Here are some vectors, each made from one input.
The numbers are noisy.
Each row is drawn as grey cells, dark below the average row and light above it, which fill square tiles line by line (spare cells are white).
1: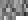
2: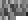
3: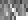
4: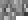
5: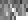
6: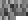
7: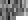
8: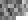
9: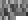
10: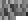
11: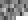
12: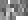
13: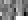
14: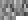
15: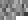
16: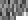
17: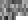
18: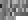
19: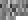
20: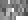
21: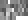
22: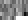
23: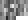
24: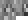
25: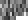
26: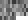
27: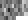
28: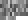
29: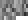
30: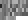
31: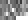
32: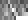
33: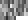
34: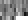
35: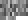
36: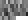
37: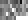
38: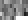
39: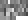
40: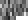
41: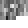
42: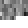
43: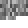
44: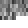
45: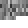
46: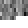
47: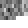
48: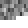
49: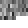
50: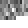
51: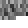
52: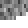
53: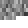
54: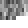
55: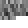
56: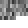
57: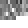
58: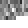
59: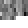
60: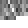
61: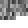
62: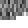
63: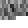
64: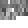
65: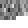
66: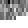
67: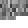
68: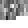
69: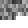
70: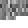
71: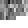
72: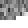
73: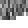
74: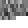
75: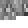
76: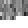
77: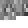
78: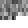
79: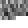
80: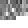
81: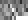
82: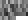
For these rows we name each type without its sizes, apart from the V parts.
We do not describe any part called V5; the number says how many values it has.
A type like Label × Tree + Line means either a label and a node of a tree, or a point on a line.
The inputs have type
(Bool × Bool × Bool + Label) × V5.
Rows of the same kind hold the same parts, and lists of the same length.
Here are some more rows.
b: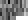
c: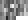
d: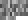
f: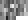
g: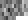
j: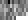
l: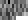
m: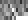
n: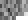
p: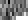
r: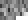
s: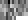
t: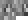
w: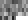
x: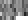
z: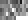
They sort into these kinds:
b, c, f, g, j, l, m, n, p, r, s, w, z
d, t, x

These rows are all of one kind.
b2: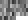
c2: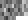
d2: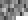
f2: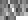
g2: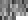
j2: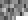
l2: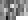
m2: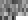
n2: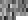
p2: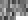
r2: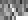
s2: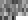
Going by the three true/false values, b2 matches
d2, j2, p2 and r2.
